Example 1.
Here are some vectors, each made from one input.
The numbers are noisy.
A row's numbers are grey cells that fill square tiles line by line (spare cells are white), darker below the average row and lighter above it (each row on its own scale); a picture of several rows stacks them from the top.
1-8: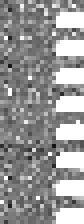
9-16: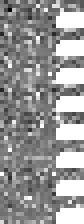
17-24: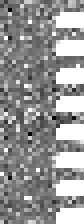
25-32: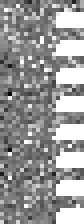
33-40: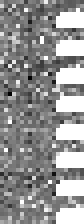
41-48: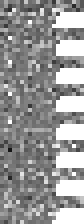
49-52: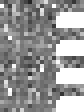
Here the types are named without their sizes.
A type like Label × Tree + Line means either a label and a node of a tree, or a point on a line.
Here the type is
Bool × Bool × Bool × Bool.
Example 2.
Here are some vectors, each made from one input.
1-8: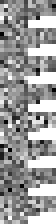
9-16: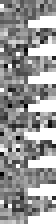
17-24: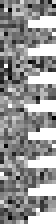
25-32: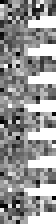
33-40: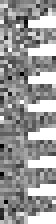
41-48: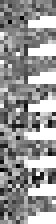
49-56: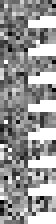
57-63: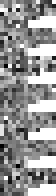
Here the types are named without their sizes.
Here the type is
Bool × Bool × Bool × Bool.
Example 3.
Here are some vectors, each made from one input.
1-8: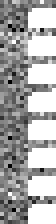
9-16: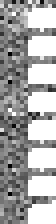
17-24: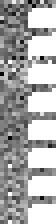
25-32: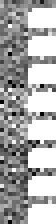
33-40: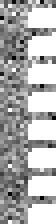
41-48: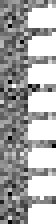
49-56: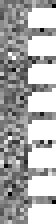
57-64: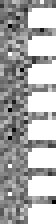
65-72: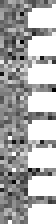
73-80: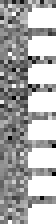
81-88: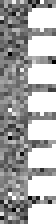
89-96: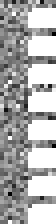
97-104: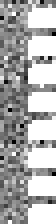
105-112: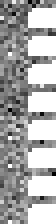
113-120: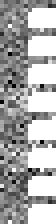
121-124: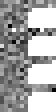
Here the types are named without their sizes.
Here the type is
Bool × Bool × Bool + Unit.
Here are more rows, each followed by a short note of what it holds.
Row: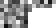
a fixed value
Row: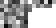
a fixed value
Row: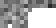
three true/false values
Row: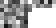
a fixed value
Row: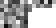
a fixed value
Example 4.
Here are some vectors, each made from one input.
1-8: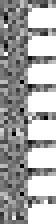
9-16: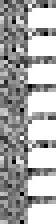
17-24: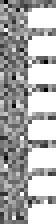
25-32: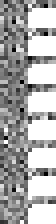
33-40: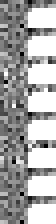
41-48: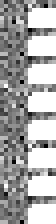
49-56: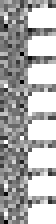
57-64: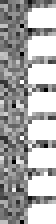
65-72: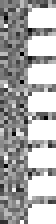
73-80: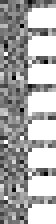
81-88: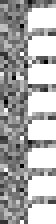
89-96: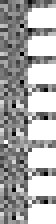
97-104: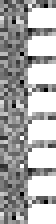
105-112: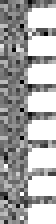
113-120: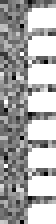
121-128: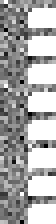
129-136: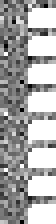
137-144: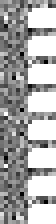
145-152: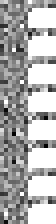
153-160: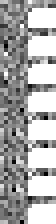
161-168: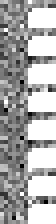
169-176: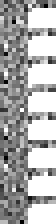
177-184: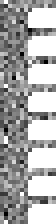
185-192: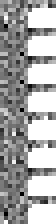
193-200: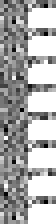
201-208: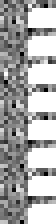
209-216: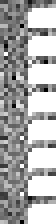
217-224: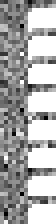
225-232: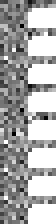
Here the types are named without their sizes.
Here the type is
Bool × Bool × Bool.
